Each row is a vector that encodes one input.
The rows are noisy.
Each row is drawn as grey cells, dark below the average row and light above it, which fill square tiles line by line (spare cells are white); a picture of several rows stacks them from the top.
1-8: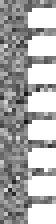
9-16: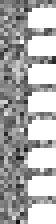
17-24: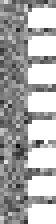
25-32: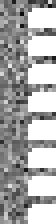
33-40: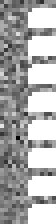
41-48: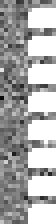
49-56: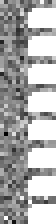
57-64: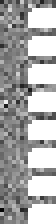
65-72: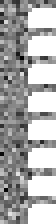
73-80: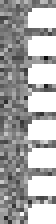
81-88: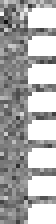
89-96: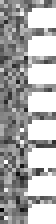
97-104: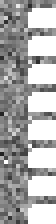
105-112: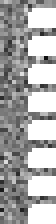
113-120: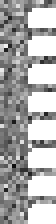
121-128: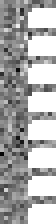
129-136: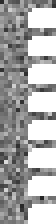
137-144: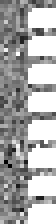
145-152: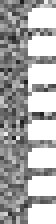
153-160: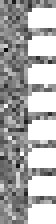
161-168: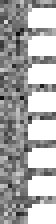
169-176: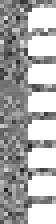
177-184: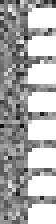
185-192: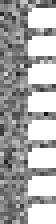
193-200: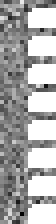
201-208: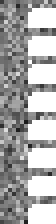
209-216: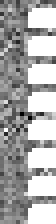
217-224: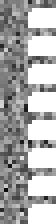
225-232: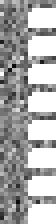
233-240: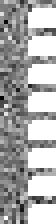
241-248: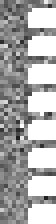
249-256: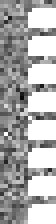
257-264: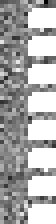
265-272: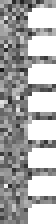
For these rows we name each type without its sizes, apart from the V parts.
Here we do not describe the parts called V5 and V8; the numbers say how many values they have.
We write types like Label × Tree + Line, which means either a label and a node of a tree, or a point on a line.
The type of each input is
List(Line) × V5 × V8.
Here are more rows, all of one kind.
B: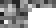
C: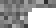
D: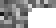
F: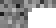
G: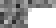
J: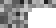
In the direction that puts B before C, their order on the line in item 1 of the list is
G, F, D, B, C, J.
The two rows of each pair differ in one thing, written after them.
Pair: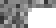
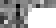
the value of V8
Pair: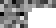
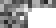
the place on the line in item 1 of the list
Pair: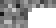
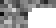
the place on the line in item 1 of the list
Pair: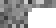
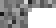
the value of V8
